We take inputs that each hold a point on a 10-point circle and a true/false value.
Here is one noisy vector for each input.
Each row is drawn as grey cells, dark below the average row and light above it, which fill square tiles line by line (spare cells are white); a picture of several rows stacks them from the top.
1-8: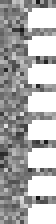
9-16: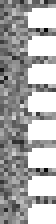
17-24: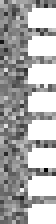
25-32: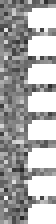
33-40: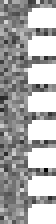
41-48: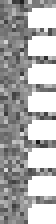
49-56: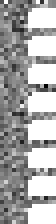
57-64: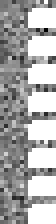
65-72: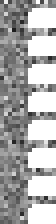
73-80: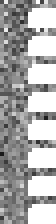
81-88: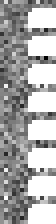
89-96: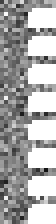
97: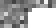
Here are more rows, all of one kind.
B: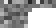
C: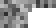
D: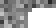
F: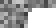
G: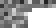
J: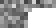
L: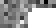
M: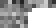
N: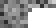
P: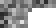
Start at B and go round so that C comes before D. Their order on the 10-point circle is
B, F, J, C, L, N, P, G, M, D.
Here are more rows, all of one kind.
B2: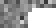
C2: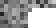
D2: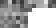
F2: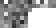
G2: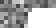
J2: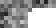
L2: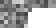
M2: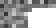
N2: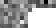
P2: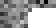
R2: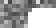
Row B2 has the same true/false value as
C2, D2 and F2.
